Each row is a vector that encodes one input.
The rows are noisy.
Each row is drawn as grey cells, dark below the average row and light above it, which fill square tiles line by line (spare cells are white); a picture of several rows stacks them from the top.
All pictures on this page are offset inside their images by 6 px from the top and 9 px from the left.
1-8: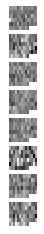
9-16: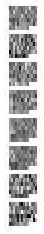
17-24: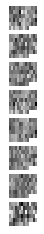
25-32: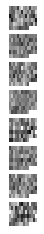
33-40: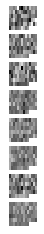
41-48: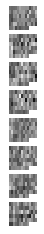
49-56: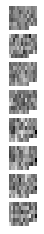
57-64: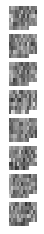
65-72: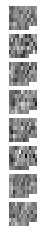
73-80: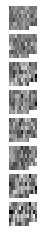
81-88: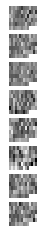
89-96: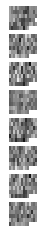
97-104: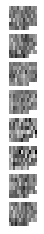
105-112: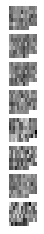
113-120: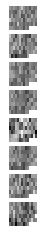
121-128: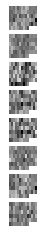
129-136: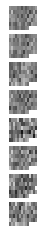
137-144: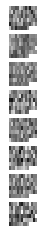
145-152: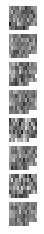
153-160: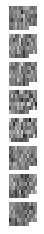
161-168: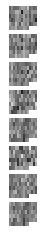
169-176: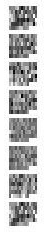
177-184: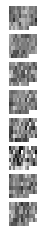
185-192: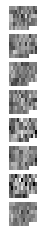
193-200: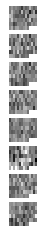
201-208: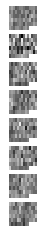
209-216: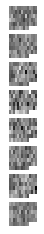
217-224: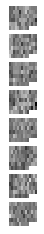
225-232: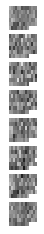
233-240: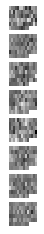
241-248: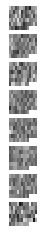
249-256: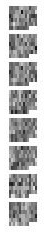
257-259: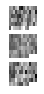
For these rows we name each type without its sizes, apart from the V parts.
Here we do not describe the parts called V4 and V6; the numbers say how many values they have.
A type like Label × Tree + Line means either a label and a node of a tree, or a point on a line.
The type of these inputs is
(Bool × Bool × Bool + V6) × V4 + List(Line).
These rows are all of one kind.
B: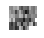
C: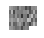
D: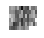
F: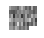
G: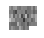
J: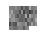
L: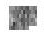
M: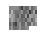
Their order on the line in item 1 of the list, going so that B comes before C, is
B, G, F, L, D, C, M, J.
